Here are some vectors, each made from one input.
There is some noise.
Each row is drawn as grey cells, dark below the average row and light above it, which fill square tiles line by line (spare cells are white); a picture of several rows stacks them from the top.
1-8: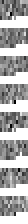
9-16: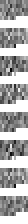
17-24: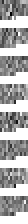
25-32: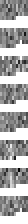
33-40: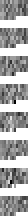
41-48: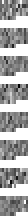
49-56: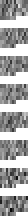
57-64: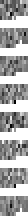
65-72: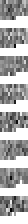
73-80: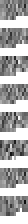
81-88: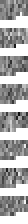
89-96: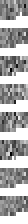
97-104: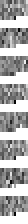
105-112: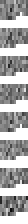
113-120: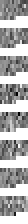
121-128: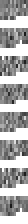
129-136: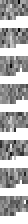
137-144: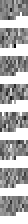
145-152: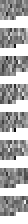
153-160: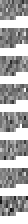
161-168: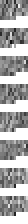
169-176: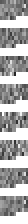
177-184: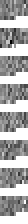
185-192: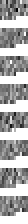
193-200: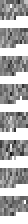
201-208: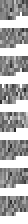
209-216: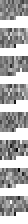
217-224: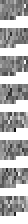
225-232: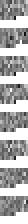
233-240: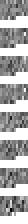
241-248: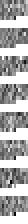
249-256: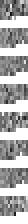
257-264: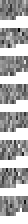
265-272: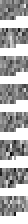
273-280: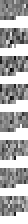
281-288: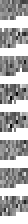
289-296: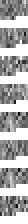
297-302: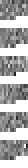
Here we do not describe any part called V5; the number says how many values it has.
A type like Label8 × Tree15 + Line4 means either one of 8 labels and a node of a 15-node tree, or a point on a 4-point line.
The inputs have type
Bool × Bool × Bool + (Circle14 + Unit) × V5 + Line8.
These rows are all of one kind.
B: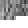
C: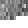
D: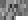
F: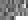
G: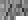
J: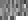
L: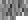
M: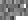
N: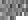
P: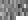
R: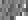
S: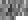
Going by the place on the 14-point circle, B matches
C, G and P.
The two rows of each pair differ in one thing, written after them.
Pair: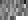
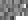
the place on the 14-point circle
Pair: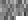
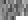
the place on the 14-point circle
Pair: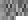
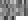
the place on the 14-point circle
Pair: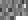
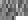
the value of V5
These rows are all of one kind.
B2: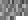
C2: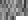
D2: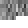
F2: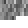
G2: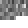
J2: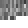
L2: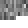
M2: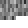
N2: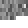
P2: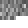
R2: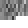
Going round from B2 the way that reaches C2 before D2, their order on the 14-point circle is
B2, G2, R2, F2, L2, M2, J2, C2, P2, N2, D2.
